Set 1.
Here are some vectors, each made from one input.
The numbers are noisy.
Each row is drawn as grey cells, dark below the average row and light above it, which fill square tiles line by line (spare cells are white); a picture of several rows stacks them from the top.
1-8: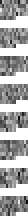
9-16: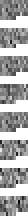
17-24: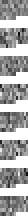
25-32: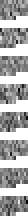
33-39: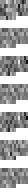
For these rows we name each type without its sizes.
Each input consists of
a node of a tree.
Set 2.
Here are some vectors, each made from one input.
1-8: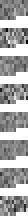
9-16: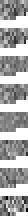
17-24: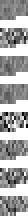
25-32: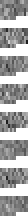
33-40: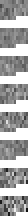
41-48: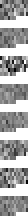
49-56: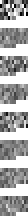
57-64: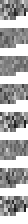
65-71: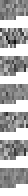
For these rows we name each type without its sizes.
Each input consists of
a point on a line.
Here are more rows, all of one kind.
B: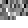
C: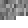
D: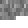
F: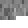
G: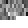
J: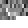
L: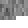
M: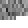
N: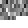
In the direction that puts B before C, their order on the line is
N, B, J, G, D, F, L, M, C.
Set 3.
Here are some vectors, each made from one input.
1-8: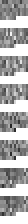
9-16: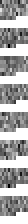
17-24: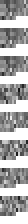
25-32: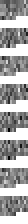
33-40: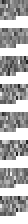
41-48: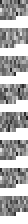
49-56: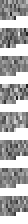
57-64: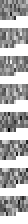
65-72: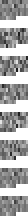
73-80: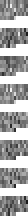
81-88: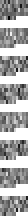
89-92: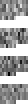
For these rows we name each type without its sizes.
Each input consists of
a node of a tree.
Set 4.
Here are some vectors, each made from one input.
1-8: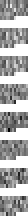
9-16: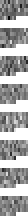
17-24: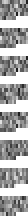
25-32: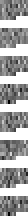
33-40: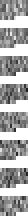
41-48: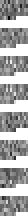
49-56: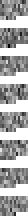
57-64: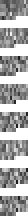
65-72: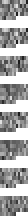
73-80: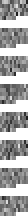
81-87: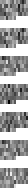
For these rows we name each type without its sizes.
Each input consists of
a node of a tree.
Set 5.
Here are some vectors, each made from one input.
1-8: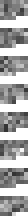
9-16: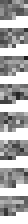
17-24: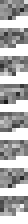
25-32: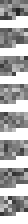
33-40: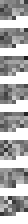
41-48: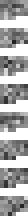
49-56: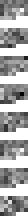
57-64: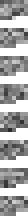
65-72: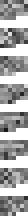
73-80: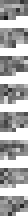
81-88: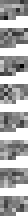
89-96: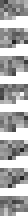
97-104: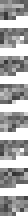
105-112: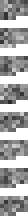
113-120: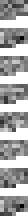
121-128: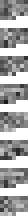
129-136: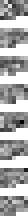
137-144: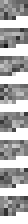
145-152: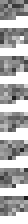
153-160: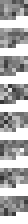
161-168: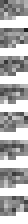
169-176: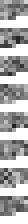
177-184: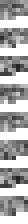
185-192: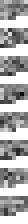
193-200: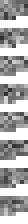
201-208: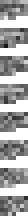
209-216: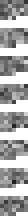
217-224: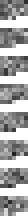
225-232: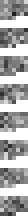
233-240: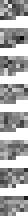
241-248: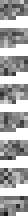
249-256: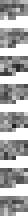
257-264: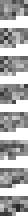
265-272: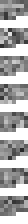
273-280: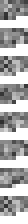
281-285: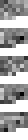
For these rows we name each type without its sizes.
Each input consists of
five true/false values.
